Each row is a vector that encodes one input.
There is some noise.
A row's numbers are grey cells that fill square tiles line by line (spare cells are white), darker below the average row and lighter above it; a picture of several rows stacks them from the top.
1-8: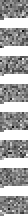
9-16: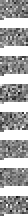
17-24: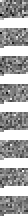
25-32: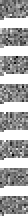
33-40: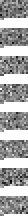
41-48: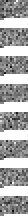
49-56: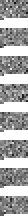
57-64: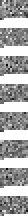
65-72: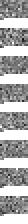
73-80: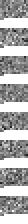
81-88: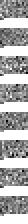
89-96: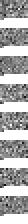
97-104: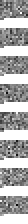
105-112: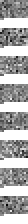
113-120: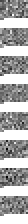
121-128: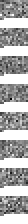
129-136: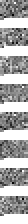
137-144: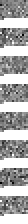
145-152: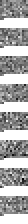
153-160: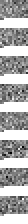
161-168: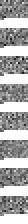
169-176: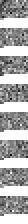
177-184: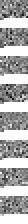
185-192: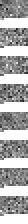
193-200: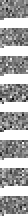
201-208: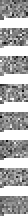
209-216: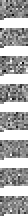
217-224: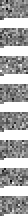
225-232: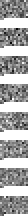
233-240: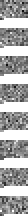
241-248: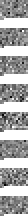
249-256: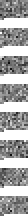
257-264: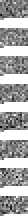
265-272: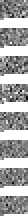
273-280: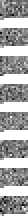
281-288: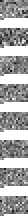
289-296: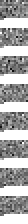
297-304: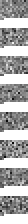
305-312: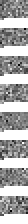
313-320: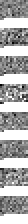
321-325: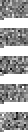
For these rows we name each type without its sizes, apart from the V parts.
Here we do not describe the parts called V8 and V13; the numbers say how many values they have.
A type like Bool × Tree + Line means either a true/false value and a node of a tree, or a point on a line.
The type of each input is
(Bool × Bool × Bool × Bool + Unit) × (Line + V8 × V13) × Tree.
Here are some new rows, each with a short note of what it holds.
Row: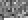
a node of a tree, a value of V8 and a value of V13
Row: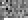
a node of a tree, a value of V8 and a value of V13
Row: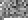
a point on a line and a node of a tree
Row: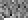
a point on a line and a node of a tree
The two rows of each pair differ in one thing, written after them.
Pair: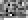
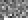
the value of V8
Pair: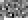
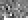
one of the four true/false values
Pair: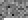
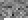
the value of V13
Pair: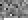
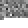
one of the four true/false values
